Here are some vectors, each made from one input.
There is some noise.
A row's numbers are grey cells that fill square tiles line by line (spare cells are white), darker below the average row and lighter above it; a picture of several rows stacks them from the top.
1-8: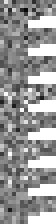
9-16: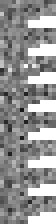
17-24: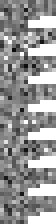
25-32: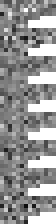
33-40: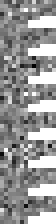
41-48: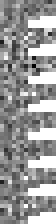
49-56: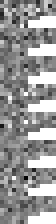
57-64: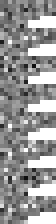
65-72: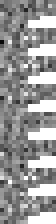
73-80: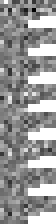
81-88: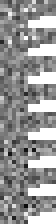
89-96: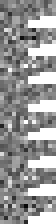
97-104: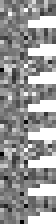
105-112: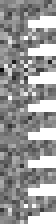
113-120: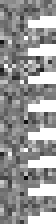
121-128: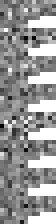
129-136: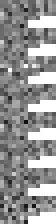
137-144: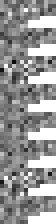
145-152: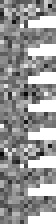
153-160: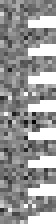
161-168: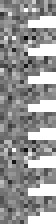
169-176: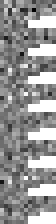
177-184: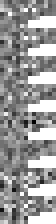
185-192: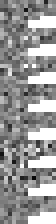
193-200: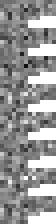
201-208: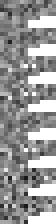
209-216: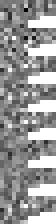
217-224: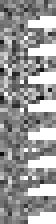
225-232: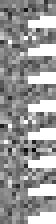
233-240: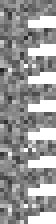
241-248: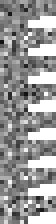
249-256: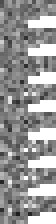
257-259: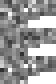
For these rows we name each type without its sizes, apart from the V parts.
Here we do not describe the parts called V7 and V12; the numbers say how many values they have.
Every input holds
a true/false value, together with either a point on a line and a value of V12, or a value of V7.
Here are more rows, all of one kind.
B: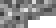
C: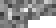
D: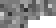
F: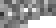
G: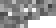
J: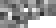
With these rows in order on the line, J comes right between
F and G.
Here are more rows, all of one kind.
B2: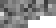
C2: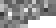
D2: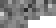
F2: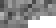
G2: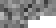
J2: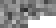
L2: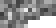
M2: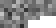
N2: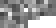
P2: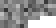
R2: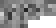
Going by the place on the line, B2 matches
C2, D2, L2 and P2.
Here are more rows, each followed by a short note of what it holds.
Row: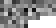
a true/false value and a value of V7
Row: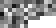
a true/false value and a value of V7
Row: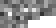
a point on a line, a true/false value and a value of V12
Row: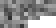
a point on a line, a true/false value and a value of V12
